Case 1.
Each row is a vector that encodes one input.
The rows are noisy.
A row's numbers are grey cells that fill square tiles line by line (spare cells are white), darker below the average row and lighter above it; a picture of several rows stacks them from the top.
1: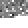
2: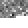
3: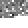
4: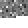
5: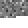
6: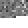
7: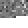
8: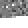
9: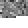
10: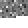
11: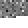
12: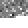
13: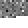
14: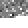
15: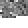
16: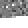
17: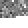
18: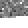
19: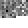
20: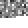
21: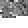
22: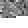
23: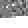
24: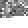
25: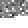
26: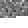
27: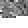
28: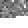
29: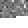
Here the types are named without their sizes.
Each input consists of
a point on a line.
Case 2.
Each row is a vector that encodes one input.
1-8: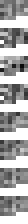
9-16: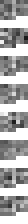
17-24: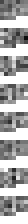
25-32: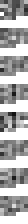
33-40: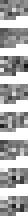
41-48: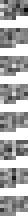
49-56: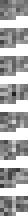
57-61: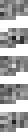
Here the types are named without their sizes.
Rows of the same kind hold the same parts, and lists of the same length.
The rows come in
2 kinds.
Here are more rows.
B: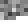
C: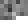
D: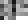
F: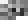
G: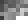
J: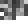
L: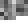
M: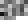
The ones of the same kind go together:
B, C, D, F, G, L, M
J

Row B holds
a node of a tree.
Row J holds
a fixed value.
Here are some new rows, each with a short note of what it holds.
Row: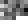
a fixed value
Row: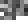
a fixed value
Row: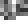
a node of a tree
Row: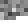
a node of a tree
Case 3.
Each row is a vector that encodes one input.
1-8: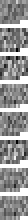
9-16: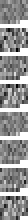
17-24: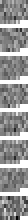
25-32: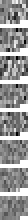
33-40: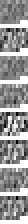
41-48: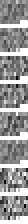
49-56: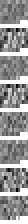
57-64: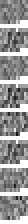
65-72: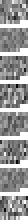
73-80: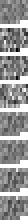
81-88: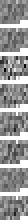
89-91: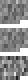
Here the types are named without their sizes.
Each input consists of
a point on a line.
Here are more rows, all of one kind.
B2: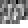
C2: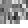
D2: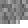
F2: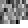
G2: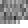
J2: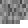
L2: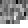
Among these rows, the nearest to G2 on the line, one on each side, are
C2 and D2.
